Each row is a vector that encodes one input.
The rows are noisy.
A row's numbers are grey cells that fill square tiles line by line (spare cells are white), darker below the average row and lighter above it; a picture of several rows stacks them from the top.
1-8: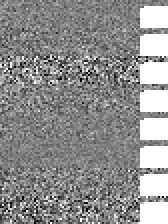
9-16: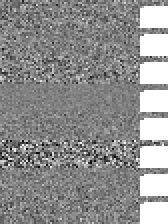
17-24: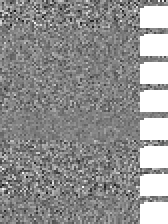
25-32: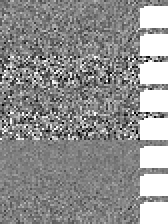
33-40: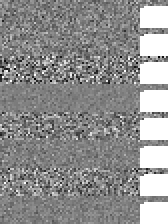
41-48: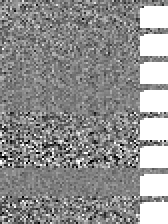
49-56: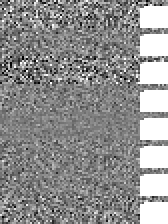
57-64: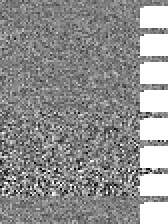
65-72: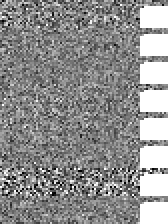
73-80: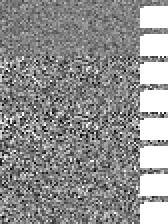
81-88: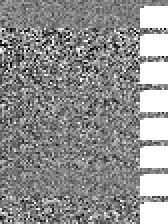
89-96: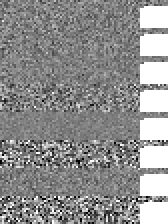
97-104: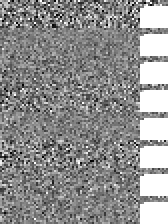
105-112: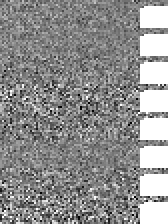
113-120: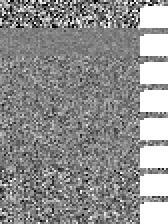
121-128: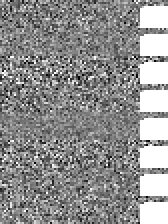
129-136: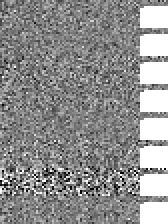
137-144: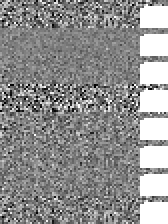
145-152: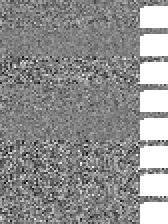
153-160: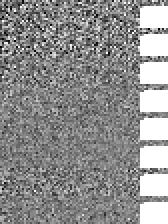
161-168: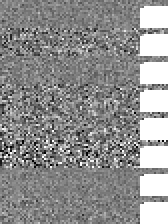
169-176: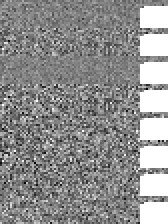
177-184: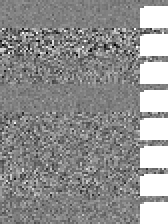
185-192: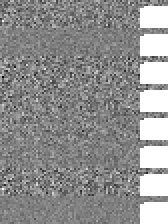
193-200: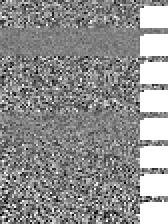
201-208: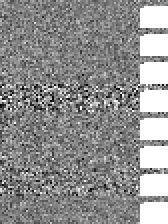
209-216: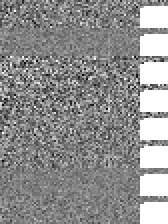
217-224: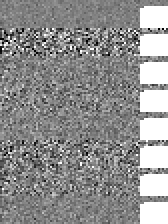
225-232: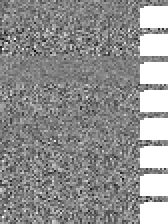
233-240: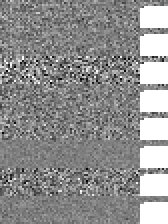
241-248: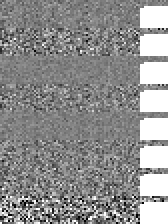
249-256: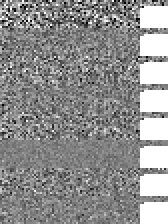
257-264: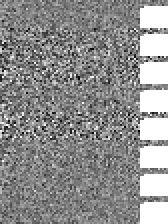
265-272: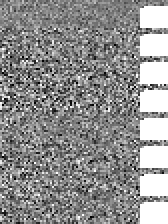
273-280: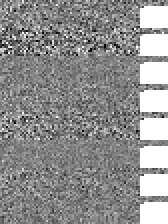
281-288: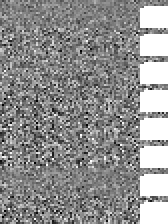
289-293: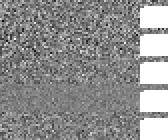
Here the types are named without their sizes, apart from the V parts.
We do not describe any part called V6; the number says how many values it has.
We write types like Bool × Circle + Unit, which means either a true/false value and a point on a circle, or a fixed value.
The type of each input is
((Circle + Tree) × V6 + Line) × Line.
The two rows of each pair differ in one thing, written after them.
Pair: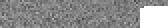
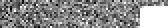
the place on the line
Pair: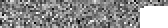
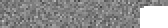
the value of V6
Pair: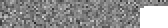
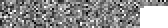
the value of V6
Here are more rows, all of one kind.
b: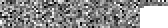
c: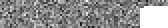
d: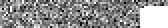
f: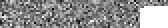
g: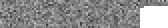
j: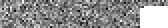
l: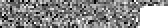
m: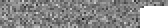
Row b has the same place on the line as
j and l.
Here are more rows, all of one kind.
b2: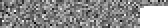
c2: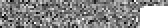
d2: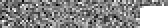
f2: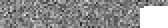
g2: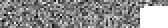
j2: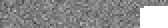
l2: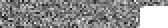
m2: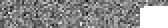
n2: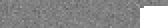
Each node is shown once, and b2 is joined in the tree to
d2 and g2.
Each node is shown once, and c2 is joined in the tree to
f2.
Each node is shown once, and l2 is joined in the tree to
d2.
